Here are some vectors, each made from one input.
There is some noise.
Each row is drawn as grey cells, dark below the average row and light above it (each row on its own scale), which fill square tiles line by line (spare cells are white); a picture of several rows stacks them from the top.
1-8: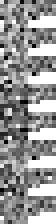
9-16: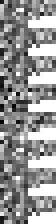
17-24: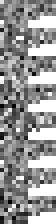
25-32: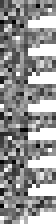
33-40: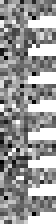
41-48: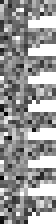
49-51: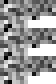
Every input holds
either a point on a 5-point line, or a point on a 6-point line.
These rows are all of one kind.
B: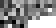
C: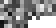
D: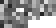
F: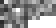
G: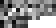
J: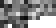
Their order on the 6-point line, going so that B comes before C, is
B, G, J, F, C, D.
